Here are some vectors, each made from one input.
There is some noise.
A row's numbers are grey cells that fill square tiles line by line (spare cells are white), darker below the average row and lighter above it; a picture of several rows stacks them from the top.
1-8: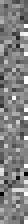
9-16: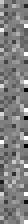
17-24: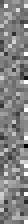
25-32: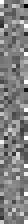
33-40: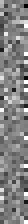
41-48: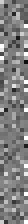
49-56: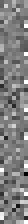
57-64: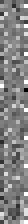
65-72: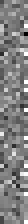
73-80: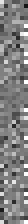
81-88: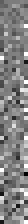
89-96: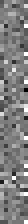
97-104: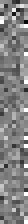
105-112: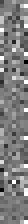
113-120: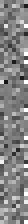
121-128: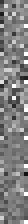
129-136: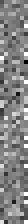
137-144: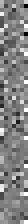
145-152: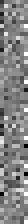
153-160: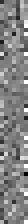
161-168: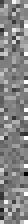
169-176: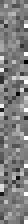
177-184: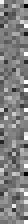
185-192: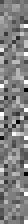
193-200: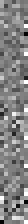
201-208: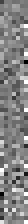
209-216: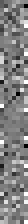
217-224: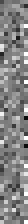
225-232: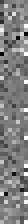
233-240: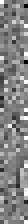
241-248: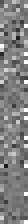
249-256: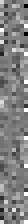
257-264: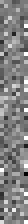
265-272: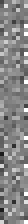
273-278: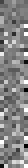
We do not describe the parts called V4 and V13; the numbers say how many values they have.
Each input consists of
a true/false value and a value of V13, together with either a point on a 7-point line, or a value of V4.
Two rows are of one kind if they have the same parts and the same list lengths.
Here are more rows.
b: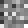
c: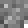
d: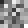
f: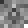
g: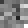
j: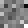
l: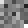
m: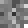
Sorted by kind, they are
b, c, d, g, m
f, j, l

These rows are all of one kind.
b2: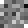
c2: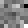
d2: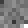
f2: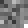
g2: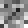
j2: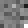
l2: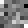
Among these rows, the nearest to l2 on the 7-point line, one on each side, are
b2 and c2.
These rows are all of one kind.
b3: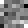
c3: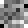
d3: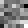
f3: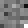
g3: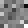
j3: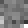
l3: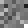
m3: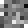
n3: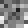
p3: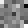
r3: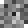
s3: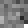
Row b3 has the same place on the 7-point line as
c3, g3, p3 and r3.
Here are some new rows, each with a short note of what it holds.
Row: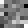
a point on a 7-point line, a true/false value and a value of V13
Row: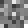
a true/false value, a value of V4 and a value of V13
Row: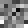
a point on a 7-point line, a true/false value and a value of V13
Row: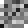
a point on a 7-point line, a true/false value and a value of V13
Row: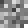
a true/false value, a value of V4 and a value of V13
